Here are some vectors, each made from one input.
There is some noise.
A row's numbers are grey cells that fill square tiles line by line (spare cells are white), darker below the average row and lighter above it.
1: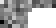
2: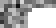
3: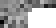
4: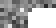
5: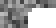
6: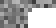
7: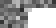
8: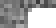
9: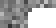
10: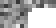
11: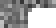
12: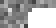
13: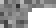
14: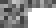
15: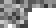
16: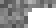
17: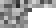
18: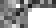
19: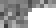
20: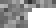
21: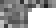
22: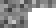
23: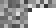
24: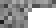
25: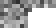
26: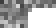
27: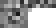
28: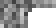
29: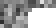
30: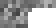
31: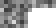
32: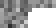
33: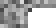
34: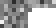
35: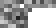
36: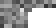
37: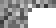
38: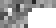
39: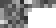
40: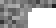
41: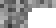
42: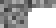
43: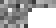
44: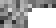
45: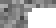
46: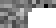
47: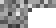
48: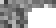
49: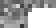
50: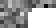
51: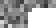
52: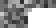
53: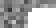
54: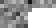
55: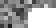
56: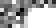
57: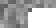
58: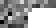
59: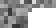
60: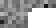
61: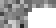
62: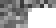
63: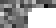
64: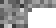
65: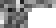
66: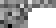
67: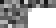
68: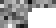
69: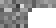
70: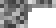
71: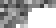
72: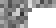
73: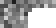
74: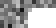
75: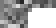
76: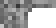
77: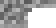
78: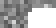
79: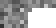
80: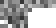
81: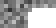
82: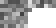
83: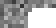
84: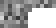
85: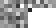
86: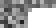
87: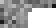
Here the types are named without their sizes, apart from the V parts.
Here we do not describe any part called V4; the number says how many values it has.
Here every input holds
a value of V4, together with a list of points on a line.
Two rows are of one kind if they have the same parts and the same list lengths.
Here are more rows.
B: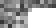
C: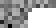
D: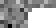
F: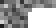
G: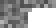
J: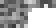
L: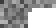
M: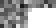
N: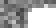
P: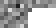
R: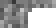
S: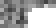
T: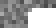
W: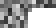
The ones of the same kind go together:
B, C, D, S
F, J, L, M, N, T
G, P, R
W

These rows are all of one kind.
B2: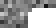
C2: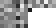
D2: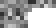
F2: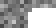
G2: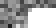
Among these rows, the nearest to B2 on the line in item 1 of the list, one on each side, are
C2 and D2.
